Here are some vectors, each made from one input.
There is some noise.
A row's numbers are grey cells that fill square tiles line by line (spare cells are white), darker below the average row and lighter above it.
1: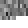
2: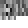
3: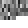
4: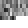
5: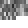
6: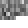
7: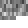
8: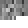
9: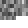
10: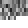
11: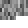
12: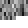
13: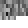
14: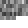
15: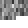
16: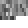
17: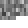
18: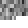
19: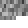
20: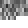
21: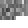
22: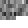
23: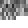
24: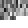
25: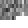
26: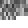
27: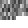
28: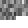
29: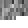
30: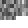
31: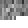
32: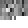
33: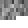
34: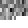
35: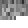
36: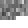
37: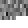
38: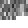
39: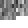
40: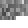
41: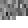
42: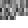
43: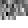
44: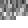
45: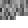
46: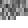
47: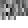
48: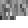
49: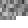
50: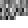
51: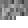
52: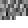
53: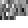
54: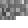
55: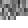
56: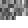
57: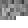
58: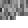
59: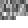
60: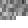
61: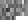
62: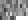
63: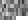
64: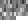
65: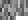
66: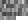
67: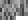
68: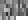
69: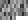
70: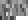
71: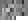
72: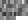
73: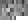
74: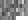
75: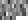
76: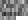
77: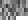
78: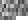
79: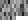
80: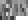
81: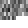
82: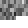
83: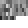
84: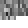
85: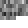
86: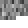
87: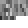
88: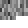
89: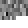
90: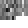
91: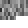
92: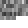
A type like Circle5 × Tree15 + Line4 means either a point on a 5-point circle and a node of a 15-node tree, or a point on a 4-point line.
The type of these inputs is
Bool × Bool × Bool.
